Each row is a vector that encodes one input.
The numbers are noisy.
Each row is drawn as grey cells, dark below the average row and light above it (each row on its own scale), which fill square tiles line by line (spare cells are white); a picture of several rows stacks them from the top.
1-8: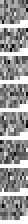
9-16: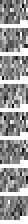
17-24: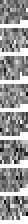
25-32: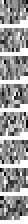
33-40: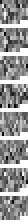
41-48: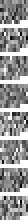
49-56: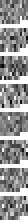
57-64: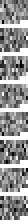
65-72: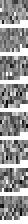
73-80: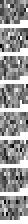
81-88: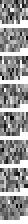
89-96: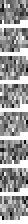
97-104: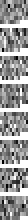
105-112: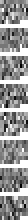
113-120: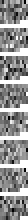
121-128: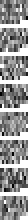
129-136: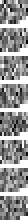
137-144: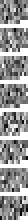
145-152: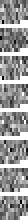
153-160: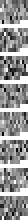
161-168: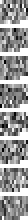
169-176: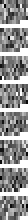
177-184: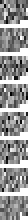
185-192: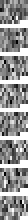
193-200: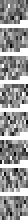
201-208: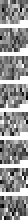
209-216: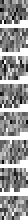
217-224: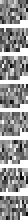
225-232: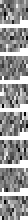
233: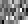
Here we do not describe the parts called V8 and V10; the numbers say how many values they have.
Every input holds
one of 12 labels, together with either a true/false value and a value of V8, or a value of V10.
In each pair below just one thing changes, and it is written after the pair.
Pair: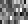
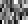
the value of V8
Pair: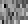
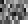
the value of V8
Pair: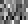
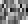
the value of V8
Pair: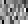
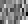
the value of V8
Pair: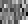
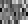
the true/false value
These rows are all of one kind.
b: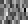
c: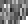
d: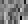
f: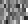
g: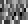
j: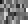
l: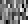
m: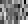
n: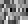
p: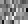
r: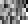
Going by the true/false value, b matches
f, m, n and r.
